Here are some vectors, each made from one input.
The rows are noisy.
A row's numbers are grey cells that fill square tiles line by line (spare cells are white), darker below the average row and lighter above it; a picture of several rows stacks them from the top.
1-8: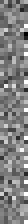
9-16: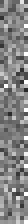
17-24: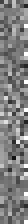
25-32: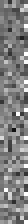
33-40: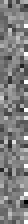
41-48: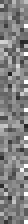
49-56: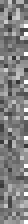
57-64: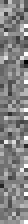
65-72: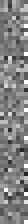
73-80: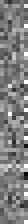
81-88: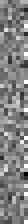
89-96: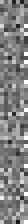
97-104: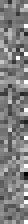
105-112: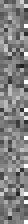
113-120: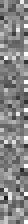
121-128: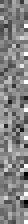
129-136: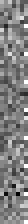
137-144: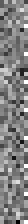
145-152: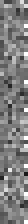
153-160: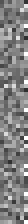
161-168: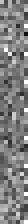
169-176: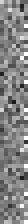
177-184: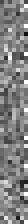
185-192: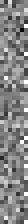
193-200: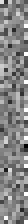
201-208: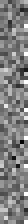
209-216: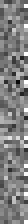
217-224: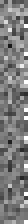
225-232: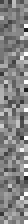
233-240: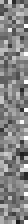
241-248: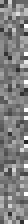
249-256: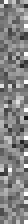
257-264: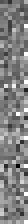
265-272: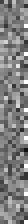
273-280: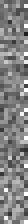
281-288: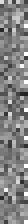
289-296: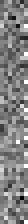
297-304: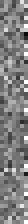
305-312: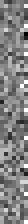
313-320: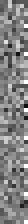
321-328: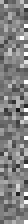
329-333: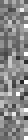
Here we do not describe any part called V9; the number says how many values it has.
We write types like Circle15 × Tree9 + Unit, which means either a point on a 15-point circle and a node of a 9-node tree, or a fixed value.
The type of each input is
Bool × Bool × Bool × Bool + Tree14 × V9 + Unit.
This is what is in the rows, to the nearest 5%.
A few of them hold a fixed value. About 40% of them hold a node of a 14-node tree and a value of V9. The rest hold four true/false values.
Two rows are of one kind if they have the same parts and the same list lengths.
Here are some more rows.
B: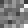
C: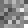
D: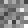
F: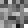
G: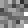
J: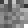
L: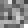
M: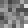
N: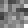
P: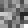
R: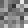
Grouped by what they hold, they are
B, C, D, J, M, N, R
F, G, L
P

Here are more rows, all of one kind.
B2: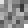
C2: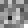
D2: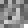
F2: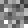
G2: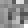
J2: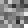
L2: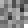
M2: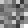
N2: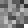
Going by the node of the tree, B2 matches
F2 and J2.
